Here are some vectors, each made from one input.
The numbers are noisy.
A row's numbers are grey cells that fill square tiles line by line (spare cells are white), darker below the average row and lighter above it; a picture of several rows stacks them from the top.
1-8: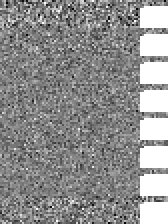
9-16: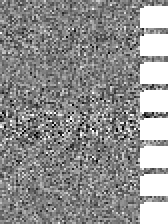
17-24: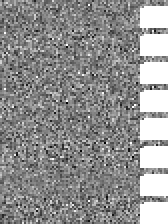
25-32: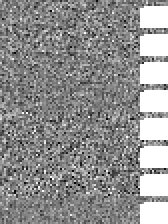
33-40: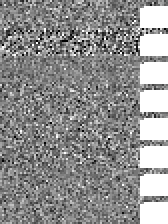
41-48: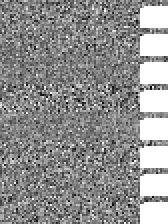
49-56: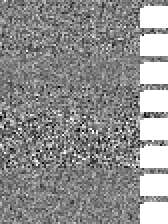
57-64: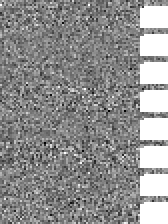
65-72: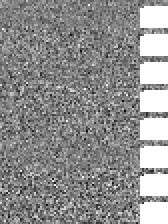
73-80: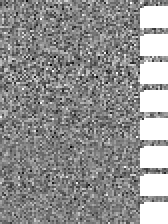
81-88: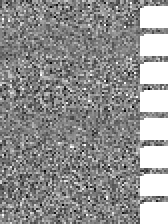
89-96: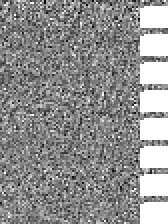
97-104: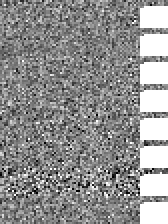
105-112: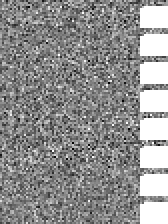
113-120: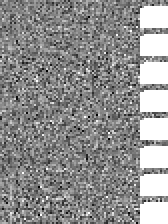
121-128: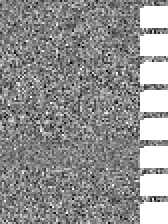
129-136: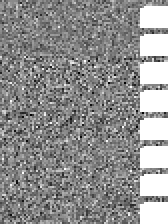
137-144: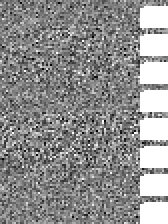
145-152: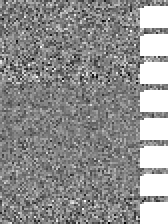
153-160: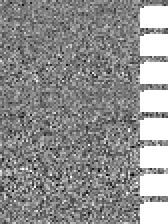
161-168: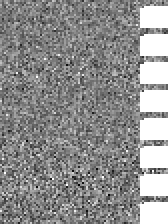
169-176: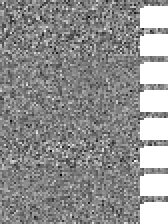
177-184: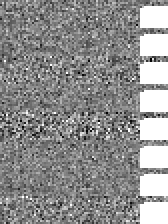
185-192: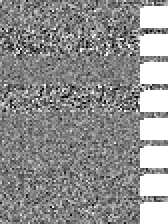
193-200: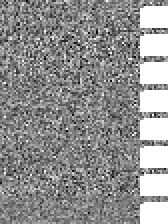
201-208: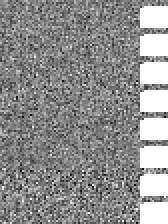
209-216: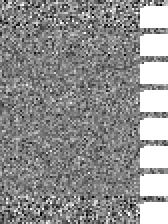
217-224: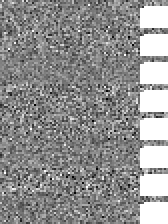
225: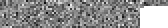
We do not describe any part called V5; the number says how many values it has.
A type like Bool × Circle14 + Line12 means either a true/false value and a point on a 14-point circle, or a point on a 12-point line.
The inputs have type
Bool × (Line7 + V5) + Line9.
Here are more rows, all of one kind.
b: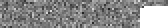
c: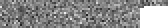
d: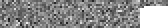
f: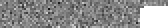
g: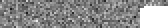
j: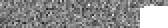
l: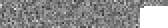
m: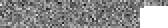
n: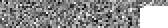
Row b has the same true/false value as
j and m.
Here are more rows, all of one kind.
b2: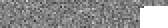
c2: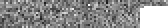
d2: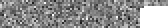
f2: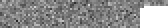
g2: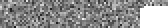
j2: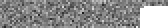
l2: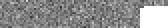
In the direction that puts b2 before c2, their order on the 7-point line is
b2, l2, f2, d2, c2, j2, g2.
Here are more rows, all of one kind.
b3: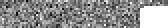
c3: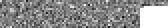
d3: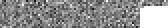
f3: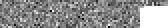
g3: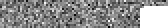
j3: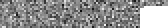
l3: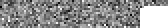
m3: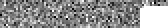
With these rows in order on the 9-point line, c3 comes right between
d3 and g3.
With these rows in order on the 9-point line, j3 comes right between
b3 and l3.
